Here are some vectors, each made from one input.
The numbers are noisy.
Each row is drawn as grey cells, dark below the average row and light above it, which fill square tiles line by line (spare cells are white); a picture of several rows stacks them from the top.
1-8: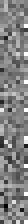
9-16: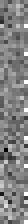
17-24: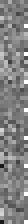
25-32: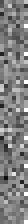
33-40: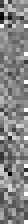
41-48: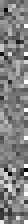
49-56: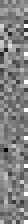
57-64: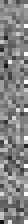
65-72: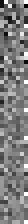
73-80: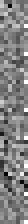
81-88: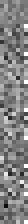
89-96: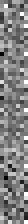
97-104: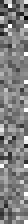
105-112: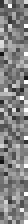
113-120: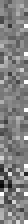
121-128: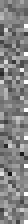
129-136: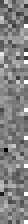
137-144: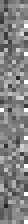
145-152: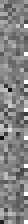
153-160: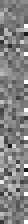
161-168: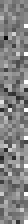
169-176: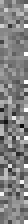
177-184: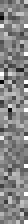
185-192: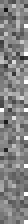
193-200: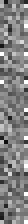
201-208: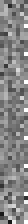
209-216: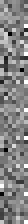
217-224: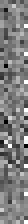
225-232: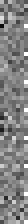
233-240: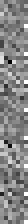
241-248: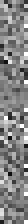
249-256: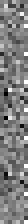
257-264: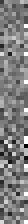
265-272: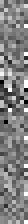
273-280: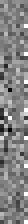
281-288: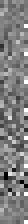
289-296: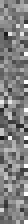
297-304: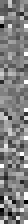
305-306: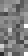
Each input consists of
a point on a 6-point circle and one of 9 labels, together with either a point on a 6-point circle, or a fixed value.
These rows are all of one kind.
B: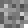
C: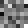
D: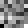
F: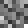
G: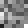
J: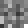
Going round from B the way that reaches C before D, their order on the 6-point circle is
B, C, J, D, G, F.
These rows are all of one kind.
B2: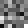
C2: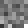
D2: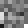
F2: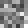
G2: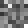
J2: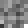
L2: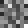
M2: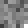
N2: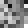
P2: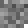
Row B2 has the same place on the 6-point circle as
C2, F2, G2 and J2.
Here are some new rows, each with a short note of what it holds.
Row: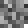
a point on a 6-point circle and one of 9 labels
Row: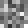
a point on a 6-point circle and one of 9 labels
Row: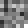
a point on each of two 6-point circles and one of 9 labels
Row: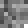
a point on each of two 6-point circles and one of 9 labels
